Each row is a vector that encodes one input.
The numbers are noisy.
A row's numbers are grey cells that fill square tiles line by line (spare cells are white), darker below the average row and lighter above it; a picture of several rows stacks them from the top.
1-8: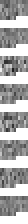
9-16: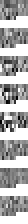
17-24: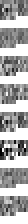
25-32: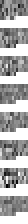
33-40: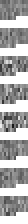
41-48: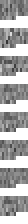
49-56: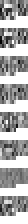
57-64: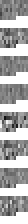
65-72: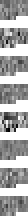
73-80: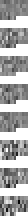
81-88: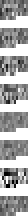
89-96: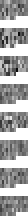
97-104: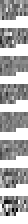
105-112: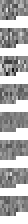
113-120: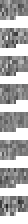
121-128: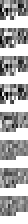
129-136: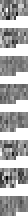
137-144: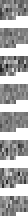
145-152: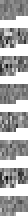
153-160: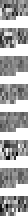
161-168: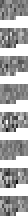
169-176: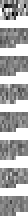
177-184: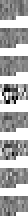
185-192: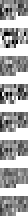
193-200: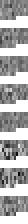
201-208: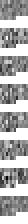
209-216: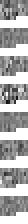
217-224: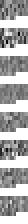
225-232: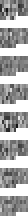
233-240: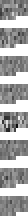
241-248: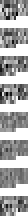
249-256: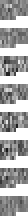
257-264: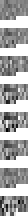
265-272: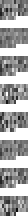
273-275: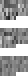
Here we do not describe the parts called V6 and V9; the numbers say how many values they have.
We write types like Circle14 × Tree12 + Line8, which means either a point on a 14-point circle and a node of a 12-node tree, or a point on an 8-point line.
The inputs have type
((Bool × V6 + Unit) × V9 + Unit) × Line10.
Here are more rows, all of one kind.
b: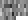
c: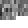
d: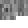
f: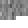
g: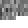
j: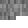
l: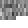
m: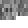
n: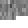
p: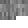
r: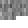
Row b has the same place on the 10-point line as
f, l, n and r.
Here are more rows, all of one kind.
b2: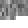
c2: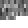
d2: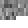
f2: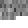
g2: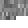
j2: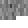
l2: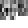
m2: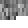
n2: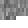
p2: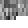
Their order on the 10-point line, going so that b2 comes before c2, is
f2, b2, l2, j2, d2, n2, g2, p2, m2, c2.
